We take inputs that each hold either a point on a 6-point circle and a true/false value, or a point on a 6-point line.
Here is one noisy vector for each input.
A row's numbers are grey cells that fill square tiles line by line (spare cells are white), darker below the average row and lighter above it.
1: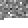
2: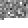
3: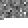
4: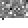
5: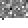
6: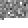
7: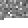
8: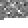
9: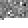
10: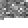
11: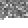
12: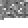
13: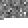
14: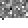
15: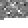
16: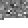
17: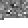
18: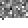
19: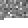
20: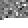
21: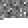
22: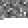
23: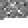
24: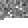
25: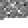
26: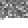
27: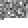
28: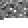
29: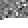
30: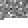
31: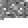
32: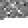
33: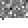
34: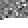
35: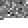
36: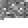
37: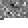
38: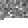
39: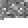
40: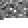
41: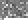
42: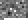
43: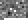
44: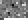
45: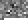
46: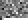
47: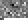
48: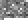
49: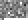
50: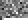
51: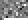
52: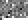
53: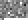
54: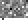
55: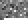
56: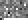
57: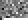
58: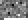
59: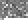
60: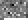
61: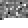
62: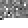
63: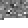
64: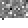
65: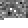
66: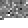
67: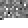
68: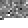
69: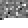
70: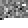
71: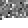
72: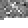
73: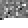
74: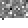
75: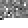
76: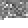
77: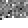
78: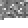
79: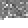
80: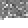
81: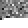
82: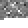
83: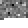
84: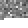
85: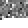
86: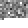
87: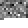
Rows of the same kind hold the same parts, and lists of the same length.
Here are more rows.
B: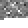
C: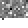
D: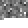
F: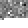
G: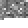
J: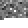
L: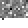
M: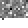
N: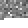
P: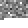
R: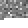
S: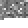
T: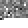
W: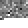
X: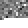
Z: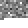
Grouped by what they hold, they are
B, C, F, G, L, M, N, P, R, S, Z
D, J, T, W, X

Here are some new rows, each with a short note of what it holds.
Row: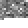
a point on a 6-point line
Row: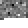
a point on a 6-point circle and a true/false value
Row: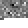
a point on a 6-point circle and a true/false value
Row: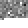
a point on a 6-point line
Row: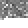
a point on a 6-point line
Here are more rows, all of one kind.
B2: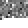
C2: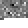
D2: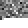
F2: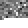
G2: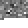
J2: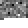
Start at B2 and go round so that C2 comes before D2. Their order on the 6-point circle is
B2, G2, C2, J2, F2, D2.
